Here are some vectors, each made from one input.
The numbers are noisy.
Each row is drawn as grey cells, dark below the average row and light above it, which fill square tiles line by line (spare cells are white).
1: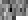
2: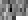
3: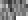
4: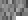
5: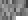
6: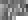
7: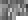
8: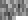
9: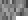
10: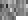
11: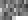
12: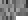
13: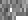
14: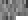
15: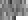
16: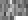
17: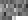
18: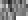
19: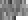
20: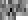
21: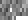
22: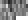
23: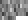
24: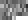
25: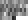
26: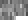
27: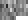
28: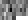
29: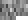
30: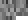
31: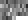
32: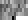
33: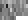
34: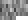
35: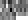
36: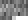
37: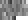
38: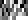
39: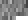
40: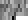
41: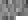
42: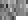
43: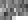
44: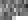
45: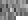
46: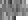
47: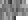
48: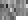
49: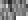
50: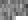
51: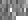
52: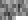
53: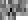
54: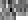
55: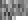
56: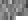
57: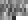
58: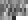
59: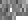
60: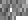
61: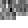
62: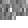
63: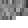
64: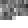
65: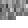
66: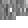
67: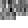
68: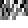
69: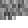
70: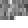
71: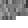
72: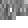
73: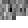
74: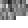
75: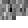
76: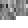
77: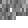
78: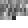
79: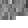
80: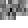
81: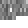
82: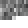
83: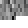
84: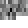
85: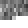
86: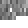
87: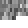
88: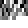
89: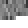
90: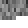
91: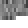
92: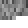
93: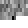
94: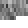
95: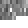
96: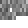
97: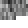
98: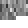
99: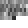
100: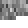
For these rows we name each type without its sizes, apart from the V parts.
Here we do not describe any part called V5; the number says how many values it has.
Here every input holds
a list of items, each a true/false value and a value of V5.
